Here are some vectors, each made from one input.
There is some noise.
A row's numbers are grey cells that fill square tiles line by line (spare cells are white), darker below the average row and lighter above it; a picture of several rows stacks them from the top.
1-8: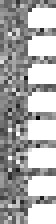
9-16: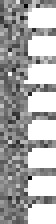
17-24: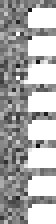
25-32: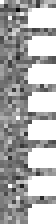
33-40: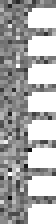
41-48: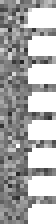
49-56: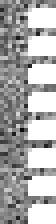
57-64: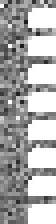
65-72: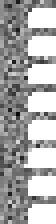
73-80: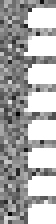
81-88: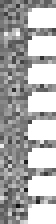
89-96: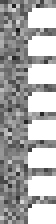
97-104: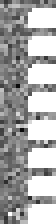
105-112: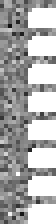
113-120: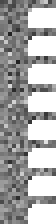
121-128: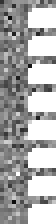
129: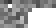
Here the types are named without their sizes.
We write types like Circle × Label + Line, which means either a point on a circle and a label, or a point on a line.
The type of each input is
Label + Line × Tree.
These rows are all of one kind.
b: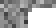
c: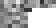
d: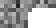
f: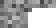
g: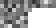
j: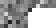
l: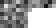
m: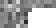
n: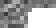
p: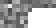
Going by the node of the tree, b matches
d and m.
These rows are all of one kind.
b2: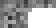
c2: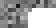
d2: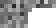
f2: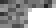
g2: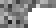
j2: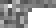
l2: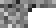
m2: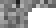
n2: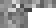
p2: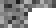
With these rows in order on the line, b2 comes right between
c2 and f2.
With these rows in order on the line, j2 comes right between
d2 and n2.
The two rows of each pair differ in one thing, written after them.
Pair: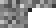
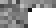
the node of the tree
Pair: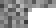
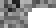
the place on the line
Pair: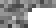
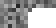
the node of the tree
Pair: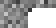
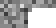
the place on the line
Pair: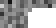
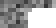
the place on the line
